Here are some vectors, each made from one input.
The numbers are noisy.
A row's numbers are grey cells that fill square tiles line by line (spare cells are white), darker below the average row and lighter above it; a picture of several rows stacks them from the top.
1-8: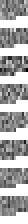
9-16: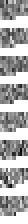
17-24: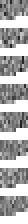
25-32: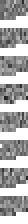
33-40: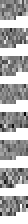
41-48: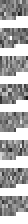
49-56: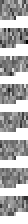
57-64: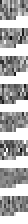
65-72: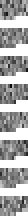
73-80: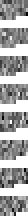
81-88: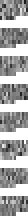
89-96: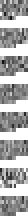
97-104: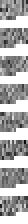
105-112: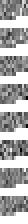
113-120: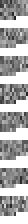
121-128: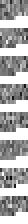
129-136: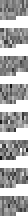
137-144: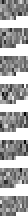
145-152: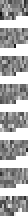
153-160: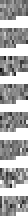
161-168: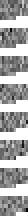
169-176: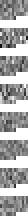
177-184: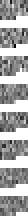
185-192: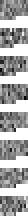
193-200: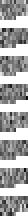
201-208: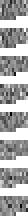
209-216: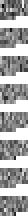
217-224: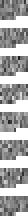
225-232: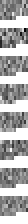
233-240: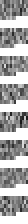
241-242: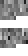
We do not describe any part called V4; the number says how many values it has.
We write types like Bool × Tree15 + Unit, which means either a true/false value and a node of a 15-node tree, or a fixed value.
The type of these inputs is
(Circle6 × Line7 + Line5) × (Circle9 + V4).
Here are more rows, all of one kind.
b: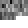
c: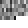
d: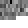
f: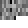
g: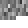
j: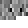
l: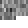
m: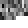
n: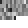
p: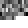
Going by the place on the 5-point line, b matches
d, j, m and p.
